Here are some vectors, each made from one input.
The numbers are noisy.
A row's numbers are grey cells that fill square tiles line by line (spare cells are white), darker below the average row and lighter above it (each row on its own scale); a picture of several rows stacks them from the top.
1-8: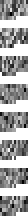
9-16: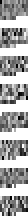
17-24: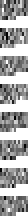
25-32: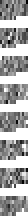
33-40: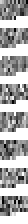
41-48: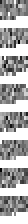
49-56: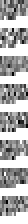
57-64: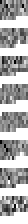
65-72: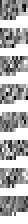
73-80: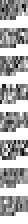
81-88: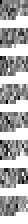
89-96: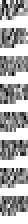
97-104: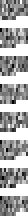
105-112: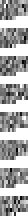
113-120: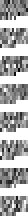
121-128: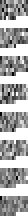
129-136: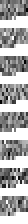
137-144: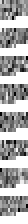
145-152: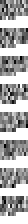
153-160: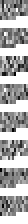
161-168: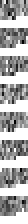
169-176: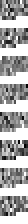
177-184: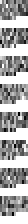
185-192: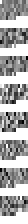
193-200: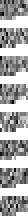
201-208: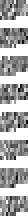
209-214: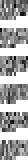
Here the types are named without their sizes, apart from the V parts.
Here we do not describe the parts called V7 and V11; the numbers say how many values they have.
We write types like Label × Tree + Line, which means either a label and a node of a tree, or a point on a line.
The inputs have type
(Label + Tree) × V7 + V11.
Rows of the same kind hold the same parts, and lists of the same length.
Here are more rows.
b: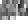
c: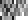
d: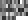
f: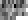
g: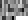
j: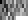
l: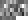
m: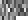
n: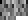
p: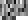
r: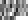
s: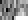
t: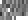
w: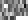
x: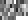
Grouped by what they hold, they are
b, f, m, r, t, x
c, d, g, j, n, p, s
l, w

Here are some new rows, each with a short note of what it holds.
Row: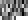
a node of a tree and a value of V7
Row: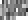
a label and a value of V7
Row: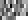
a node of a tree and a value of V7
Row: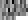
a label and a value of V7
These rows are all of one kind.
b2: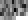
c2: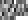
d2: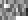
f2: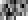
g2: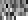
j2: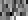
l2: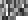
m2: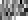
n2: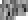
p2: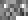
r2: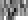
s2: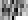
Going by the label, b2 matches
f2, j2 and s2.
